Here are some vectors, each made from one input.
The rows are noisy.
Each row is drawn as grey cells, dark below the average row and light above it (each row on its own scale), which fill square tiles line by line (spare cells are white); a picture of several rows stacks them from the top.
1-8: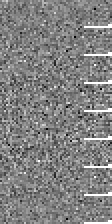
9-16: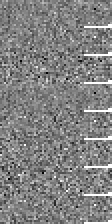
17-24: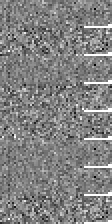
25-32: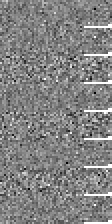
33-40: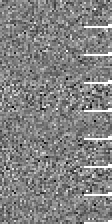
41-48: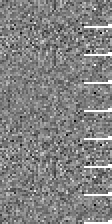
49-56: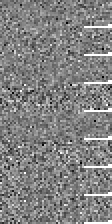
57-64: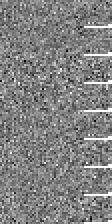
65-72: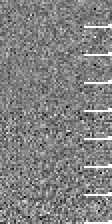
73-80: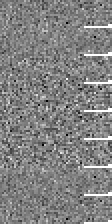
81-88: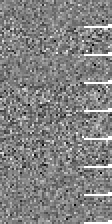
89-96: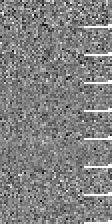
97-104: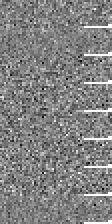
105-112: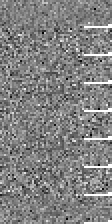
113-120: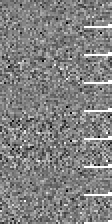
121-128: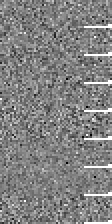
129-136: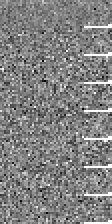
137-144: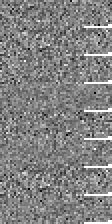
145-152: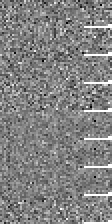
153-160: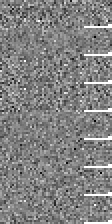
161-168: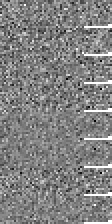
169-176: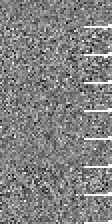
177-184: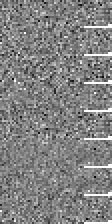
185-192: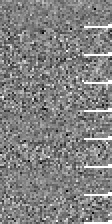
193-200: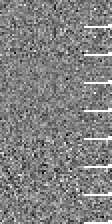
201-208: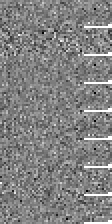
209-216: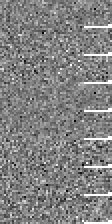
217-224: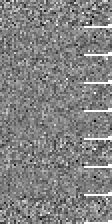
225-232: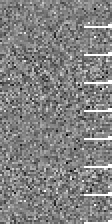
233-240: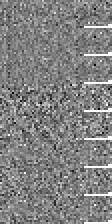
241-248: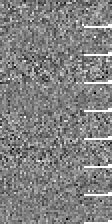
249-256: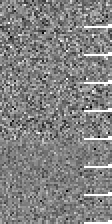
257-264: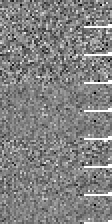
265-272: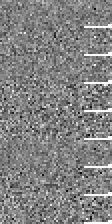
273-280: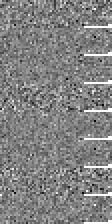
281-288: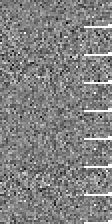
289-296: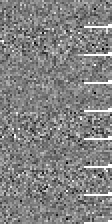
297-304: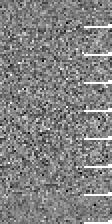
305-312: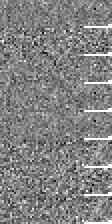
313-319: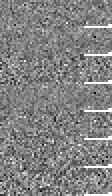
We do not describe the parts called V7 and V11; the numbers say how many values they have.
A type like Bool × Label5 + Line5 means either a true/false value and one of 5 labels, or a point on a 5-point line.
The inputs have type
Bool × V11 + (Tree15 + Unit) × V7.
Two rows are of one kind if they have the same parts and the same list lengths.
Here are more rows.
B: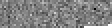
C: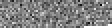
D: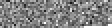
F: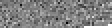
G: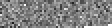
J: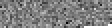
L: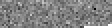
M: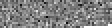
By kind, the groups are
B, C, F, J, L, M
D
G

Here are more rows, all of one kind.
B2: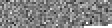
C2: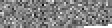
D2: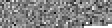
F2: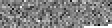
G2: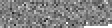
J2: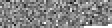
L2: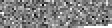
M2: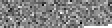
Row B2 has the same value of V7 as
D2 and J2.
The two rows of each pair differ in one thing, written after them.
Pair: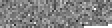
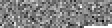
the value of V7
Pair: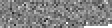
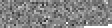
the node of the tree
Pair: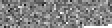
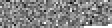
the value of V7
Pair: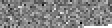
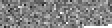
the node of the tree
